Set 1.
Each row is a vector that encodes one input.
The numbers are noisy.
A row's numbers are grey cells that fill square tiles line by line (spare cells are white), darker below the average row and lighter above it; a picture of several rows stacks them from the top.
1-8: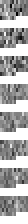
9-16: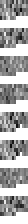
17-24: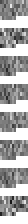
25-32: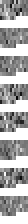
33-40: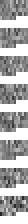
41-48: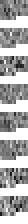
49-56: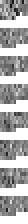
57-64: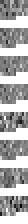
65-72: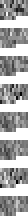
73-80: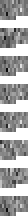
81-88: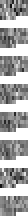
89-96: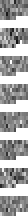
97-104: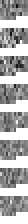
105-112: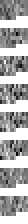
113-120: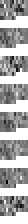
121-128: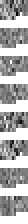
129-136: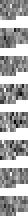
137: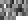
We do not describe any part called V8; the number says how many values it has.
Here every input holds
either a point on a 6-point line, or a point on a 13-point line and a value of V8.
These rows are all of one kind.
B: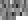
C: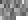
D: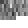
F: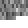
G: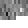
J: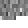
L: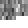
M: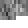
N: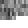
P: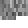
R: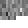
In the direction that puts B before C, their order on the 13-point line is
F, L, N, M, G, R, P, J, B, C, D.
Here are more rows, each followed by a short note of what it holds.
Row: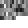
a point on a 6-point line
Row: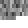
a point on a 13-point line and a value of V8
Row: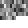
a point on a 6-point line
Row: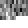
a point on a 6-point line
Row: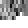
a point on a 6-point line
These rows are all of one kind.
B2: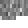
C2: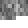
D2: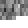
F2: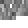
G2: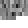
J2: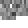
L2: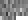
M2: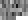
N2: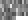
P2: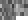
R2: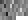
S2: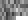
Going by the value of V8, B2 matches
C2, L2 and R2.
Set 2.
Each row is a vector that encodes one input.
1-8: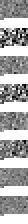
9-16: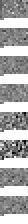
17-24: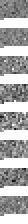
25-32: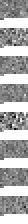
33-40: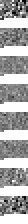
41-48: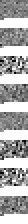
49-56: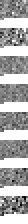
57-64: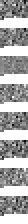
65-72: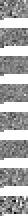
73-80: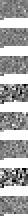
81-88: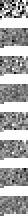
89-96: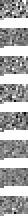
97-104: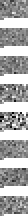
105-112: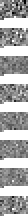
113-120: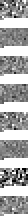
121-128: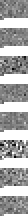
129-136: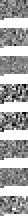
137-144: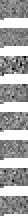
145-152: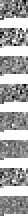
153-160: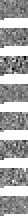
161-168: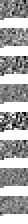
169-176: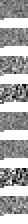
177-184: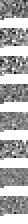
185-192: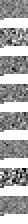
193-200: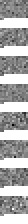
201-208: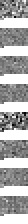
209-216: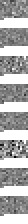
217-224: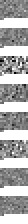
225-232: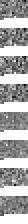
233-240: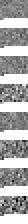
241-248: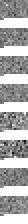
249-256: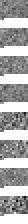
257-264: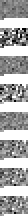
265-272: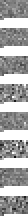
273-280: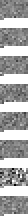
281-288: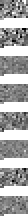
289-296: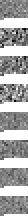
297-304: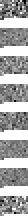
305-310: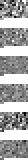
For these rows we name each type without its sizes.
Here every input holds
four true/false values, together with either a label, or a node of a tree.
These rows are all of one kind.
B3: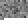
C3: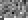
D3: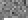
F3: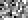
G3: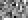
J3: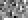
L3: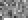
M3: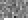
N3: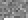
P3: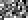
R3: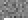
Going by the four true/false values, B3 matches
F3, M3, N3 and P3.
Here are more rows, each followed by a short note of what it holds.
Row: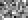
a label and four true/false values
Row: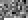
a label and four true/false values
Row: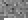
a node of a tree and four true/false values
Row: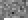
a label and four true/false values
